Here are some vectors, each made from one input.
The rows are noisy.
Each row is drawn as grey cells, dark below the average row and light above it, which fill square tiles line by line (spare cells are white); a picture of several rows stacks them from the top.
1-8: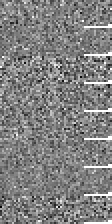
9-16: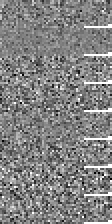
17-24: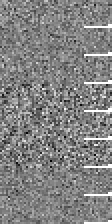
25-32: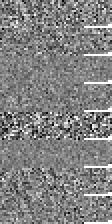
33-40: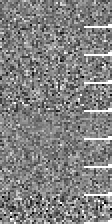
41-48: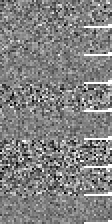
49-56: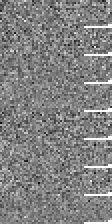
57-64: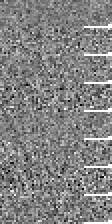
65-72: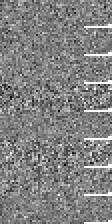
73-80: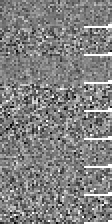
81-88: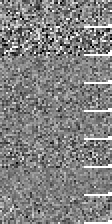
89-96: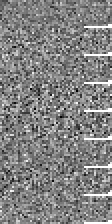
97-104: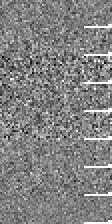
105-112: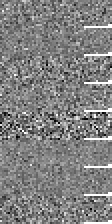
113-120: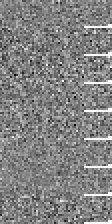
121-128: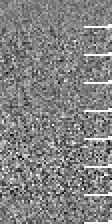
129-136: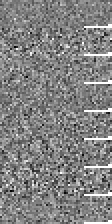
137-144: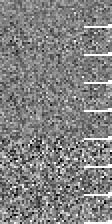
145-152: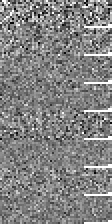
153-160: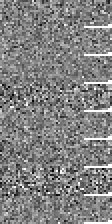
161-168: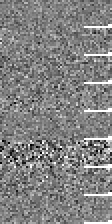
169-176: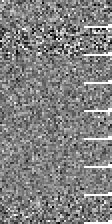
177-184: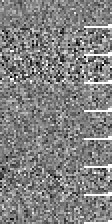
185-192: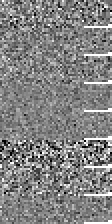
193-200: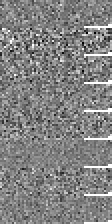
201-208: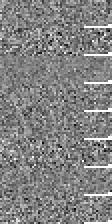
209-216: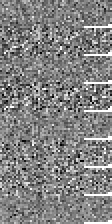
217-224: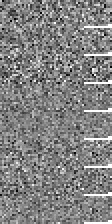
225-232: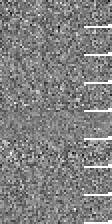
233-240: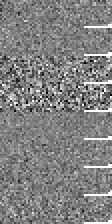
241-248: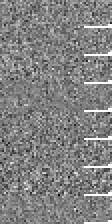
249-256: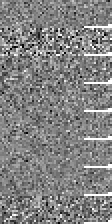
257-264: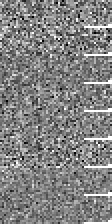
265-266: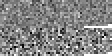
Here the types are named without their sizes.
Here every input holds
a point on a circle and four true/false values, together with either a label, or a point on a line.
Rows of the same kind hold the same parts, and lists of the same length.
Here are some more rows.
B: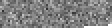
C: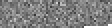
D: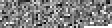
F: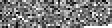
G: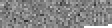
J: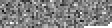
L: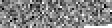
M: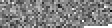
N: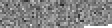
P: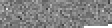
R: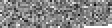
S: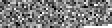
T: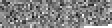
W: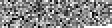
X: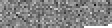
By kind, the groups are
B, C, F, J
D, G, L, M, N, P, R, S, T, W, X

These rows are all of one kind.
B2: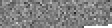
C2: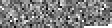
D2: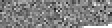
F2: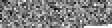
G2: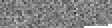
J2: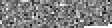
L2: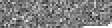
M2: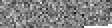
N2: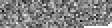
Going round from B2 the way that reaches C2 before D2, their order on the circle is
B2, C2, D2, F2, M2, N2, J2, L2, G2.
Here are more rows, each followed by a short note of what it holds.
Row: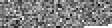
a point on a circle, a label and four true/false values
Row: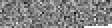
a point on a circle, a point on a line and four true/false values
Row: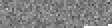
a point on a circle, a label and four true/false values
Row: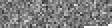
a point on a circle, a point on a line and four true/false values
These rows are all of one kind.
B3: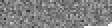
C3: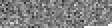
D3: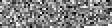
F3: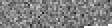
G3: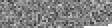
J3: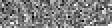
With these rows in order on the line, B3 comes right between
C3 and G3.
